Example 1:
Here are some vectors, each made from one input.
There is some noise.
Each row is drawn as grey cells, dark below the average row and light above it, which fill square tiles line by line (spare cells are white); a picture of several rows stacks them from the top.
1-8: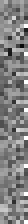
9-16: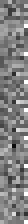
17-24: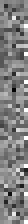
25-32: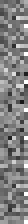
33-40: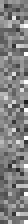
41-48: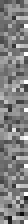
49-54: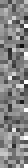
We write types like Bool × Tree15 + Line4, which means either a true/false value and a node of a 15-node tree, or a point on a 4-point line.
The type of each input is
Line5 × (Tree8 + Unit).
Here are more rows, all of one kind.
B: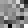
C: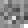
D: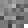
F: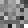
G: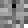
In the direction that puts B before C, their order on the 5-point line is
B, F, D, G, C.
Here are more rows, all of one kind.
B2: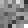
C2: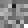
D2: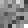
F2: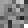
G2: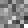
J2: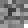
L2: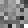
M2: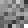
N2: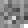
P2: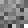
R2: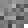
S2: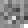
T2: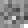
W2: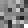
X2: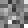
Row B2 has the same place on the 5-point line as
D2, N2, S2 and T2.
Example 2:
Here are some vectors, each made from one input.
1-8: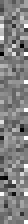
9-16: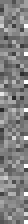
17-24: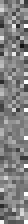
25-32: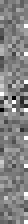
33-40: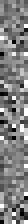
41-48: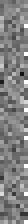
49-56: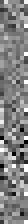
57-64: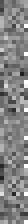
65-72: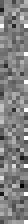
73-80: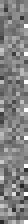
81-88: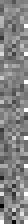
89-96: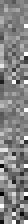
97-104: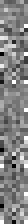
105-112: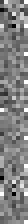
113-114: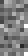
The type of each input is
Bool × Bool × Bool + Line12.
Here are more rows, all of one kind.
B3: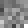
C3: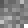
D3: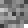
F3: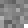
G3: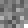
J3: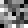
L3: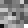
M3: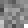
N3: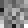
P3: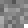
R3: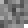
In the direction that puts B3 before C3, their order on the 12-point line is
R3, J3, G3, D3, F3, P3, M3, N3, B3, L3, C3.
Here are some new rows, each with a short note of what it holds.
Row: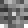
three true/false values
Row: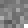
a point on a 12-point line
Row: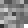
a point on a 12-point line
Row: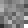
three true/false values
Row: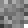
three true/false values
